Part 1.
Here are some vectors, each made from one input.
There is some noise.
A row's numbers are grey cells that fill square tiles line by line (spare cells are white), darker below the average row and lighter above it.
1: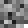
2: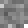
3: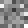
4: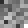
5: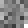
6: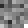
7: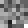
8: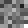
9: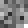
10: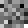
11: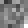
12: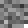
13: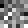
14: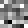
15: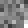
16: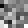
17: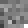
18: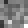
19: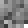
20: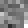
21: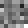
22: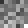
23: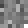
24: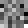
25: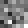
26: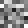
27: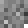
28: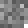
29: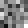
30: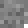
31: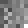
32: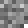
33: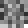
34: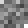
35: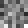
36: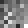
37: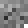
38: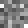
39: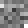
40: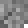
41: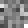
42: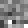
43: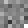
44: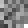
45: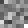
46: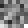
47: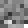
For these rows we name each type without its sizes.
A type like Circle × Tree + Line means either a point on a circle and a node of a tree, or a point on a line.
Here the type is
Bool × Line.
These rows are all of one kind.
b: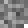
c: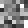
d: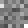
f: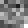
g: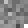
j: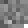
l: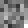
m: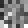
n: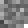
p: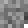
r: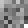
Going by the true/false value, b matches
c, l and m.
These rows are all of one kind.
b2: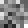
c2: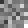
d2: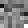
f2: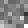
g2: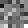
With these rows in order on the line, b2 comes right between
c2 and d2.
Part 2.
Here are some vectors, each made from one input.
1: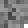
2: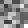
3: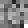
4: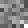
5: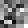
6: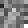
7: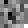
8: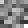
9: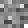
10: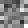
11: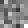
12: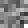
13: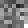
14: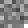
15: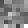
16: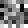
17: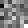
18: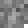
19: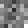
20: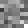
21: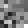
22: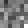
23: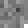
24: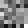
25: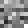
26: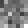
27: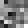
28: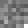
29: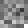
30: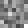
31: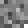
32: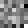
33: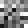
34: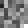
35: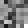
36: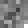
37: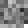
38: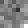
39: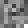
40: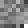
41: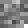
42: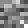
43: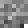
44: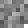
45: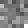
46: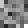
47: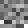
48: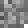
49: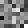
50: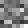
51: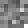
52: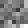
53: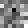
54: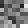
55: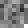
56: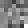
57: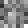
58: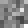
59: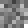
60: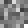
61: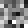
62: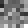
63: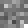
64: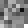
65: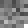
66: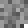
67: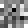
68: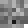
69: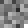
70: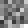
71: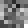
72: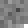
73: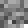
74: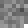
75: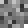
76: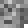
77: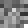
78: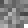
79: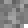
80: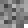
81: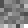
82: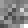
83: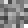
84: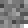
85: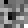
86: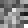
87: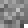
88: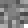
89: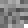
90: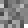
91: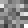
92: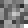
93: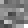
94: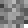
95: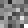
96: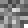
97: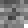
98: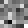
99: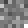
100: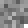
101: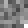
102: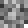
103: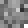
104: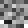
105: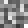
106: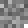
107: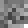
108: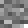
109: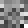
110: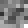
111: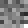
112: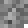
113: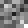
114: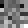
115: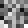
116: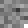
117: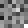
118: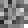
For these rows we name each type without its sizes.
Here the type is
Circle + Line × Line.
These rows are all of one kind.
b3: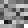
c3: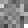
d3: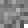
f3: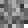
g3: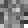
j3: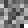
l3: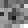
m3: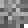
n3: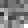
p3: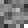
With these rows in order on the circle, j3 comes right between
f3 and p3.
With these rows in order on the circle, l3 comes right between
c3 and n3.
